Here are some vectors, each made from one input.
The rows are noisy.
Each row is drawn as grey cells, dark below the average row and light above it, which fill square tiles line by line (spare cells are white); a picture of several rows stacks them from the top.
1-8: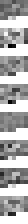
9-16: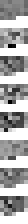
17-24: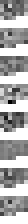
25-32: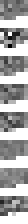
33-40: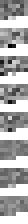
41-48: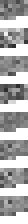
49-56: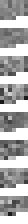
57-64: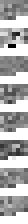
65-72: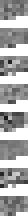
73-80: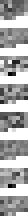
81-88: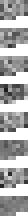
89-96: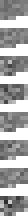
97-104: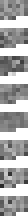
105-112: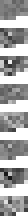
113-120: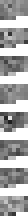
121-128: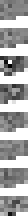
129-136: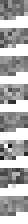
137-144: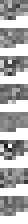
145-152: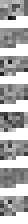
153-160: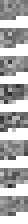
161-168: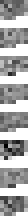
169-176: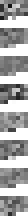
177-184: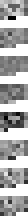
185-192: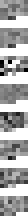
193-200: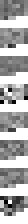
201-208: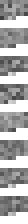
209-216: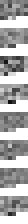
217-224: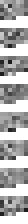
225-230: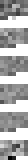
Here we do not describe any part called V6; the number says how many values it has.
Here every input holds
a point on an 8-point line and a value of V6, together with either a fixed value, or three true/false values.
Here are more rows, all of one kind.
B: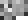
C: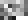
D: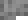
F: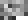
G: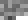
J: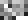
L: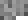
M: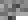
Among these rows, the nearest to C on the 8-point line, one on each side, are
F and M.
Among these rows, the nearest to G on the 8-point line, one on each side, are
B and F.
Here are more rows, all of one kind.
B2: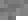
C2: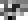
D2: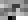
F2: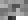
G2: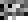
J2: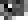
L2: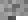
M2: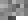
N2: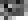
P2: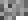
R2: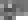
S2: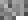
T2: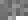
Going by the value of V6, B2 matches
D2, F2 and G2.
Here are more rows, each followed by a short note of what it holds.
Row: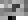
a point on an 8-point line and a value of V6
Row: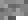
a point on an 8-point line and a value of V6
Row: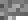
a point on an 8-point line and a value of V6
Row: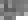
a point on an 8-point line and a value of V6
